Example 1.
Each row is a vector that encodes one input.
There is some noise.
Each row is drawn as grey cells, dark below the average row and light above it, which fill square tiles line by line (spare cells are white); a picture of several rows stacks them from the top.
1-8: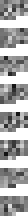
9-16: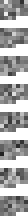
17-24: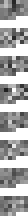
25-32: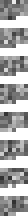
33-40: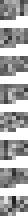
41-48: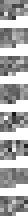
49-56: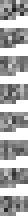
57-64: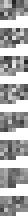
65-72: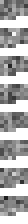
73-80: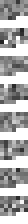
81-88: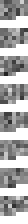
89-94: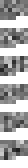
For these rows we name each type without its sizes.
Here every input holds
a point on a line and a true/false value.
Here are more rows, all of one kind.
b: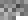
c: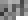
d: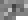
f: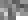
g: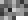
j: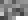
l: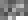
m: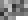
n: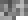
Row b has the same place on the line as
d and m.
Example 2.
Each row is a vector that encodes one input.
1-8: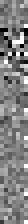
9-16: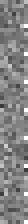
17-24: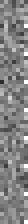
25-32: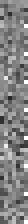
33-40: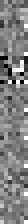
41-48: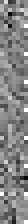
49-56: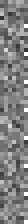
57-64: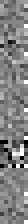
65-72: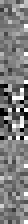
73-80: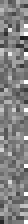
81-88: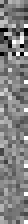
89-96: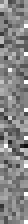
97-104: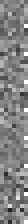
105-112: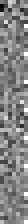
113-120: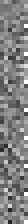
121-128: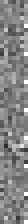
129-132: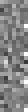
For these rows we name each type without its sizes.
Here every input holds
either a fixed value, or a node of a tree and a true/false value.
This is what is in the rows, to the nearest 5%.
About 5% of them hold a fixed value. The rest hold a node of a tree and a true/false value.
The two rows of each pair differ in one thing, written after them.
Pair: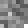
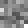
the node of the tree
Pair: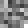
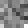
the true/false value
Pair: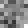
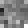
the true/false value
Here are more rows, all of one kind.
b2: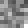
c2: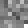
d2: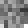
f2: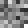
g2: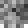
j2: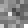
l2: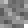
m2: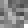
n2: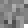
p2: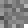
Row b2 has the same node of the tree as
c2, f2 and m2.
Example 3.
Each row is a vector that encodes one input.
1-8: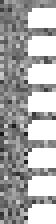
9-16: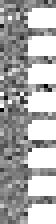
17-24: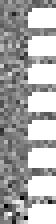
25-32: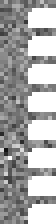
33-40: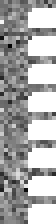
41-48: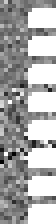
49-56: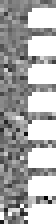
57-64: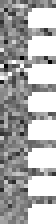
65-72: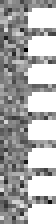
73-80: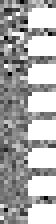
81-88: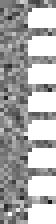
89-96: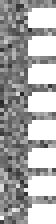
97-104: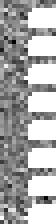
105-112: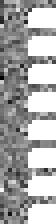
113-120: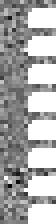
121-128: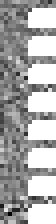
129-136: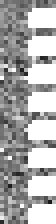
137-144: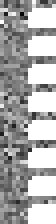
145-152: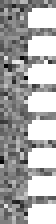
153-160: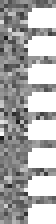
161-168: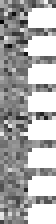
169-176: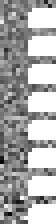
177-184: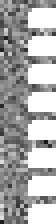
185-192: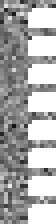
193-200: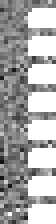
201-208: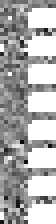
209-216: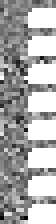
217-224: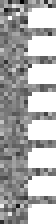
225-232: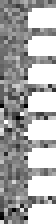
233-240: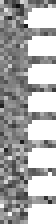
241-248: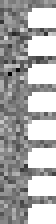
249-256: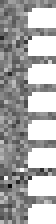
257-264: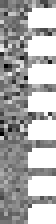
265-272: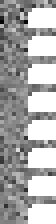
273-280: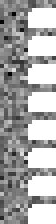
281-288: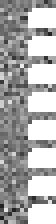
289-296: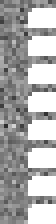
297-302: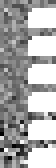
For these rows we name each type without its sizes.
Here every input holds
a point on a line, together with either a fixed value, or four true/false values.
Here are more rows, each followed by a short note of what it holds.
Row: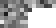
a point on a line and four true/false values
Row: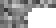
a point on a line
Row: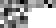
a point on a line
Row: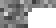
a point on a line
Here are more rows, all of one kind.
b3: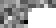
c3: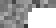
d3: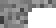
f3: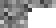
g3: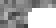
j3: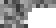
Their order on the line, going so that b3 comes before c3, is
f3, d3, b3, g3, c3, j3.
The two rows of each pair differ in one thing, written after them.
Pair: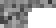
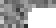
the place on the line
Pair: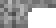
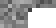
the place on the line
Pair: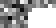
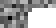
one of the four true/false values
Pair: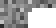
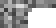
the place on the line
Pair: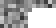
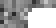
the place on the line
